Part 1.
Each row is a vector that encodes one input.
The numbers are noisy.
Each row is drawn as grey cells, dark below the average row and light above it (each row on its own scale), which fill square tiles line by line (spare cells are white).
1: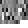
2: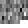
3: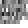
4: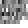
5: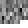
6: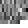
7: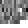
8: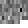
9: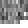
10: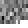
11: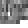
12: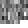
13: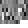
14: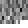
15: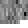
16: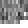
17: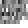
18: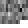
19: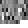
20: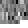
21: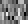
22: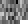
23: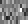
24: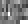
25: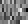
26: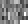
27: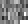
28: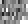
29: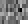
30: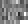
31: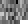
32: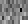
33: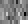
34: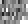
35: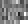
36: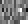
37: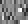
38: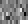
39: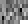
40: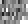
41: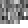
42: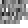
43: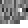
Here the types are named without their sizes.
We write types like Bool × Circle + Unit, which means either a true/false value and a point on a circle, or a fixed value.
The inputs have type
Line × Line + Unit.
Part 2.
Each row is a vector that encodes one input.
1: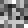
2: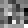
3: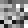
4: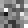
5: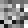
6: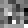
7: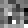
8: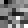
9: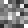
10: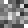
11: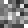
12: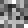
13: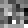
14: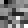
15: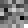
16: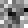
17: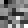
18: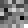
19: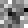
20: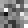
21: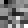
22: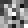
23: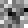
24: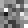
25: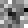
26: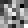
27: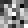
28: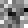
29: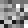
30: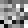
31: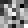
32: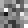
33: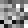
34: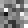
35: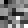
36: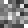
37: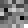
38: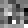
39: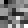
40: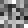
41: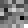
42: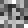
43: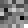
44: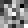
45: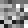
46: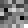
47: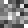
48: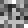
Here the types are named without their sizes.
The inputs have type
Label.
